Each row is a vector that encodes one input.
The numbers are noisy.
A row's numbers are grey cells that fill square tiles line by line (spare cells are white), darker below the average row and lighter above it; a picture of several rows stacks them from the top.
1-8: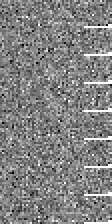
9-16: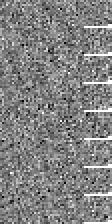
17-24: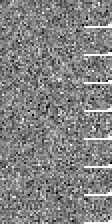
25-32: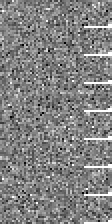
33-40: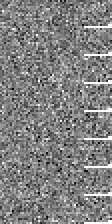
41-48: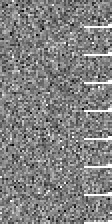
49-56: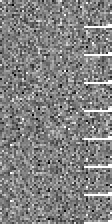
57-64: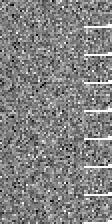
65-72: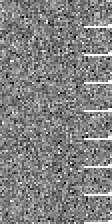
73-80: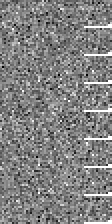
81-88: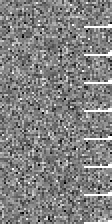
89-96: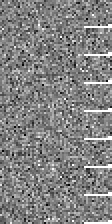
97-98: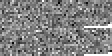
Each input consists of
one of 8 labels, together with either one of 8 labels, or a node of a 9-node tree.
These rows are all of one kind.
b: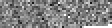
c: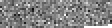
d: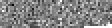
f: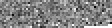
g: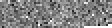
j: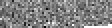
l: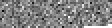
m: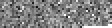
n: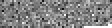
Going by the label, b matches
c, f and g.
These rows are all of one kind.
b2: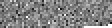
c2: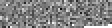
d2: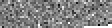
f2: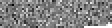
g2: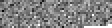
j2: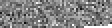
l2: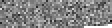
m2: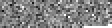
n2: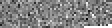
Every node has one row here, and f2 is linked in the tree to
l2.
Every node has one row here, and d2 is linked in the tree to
n2.
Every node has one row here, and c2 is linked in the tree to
b2 and j2.
